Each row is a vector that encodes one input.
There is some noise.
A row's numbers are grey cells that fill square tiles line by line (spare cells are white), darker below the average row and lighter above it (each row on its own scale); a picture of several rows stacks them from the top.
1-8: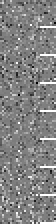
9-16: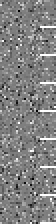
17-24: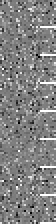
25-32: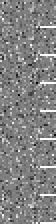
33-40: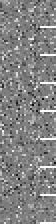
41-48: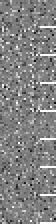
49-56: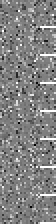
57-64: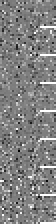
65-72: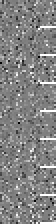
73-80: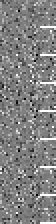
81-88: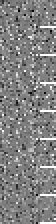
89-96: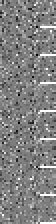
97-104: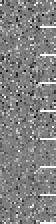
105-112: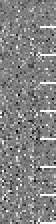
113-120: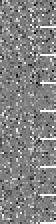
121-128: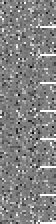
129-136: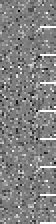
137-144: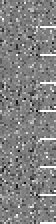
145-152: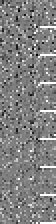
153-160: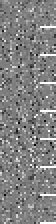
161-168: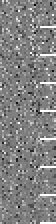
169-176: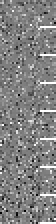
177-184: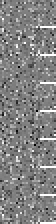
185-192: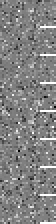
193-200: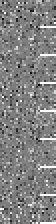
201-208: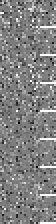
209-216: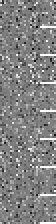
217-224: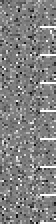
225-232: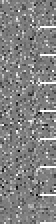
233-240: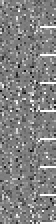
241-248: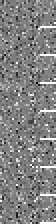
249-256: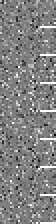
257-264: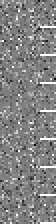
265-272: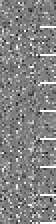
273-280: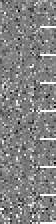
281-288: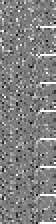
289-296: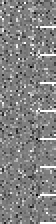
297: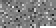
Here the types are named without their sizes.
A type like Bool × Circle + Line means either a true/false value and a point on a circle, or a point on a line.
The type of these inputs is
Bool × List(Circle).
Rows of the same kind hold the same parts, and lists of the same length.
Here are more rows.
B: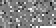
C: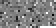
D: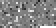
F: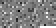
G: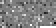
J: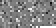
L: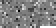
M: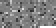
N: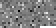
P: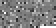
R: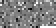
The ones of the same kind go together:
B, F, J, P
C, D, L, N, R
G, M

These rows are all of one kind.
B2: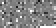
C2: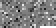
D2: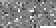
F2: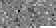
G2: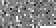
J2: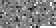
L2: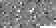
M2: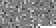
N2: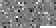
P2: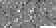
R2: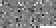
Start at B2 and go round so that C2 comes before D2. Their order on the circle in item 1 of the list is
B2, F2, C2, M2, G2, N2, R2, D2, P2, L2, J2.
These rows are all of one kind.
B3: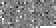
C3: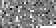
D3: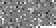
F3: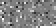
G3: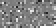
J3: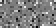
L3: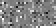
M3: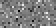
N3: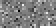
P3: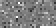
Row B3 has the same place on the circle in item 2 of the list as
C3, J3, L3 and N3.
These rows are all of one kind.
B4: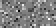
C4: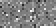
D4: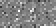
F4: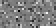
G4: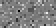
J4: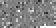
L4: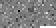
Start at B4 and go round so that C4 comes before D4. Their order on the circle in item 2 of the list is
B4, J4, F4, L4, C4, G4, D4.
